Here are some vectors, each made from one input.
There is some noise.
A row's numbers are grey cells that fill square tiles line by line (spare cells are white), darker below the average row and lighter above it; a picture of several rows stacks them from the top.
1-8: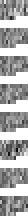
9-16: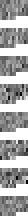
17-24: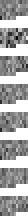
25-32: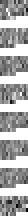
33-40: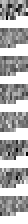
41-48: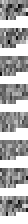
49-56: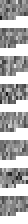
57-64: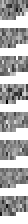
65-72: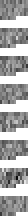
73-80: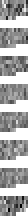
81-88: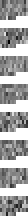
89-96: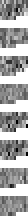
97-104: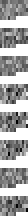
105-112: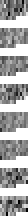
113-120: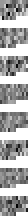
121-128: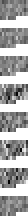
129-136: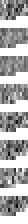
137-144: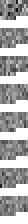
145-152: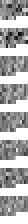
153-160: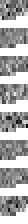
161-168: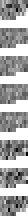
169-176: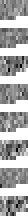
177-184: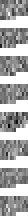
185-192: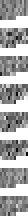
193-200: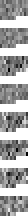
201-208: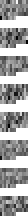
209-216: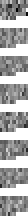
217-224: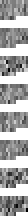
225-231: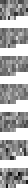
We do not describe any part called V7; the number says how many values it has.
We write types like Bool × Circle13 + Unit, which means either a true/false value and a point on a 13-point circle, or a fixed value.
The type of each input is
(Bool × V7 + Line4) × Line5 + Line9.
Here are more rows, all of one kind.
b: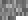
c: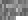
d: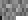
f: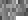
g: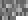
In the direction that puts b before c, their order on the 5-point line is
d, g, f, b, c.
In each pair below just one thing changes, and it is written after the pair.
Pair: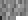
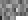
the value of V7
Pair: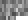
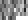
the true/false value
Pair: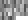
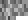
the value of V7
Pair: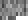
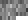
the true/false value
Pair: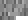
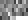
the true/false value
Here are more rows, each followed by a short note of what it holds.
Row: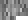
a point on a 4-point line and a point on a 5-point line
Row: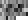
a point on a 9-point line
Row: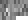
a point on a 4-point line and a point on a 5-point line
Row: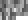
a point on a 4-point line and a point on a 5-point line
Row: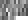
a point on a 4-point line and a point on a 5-point line
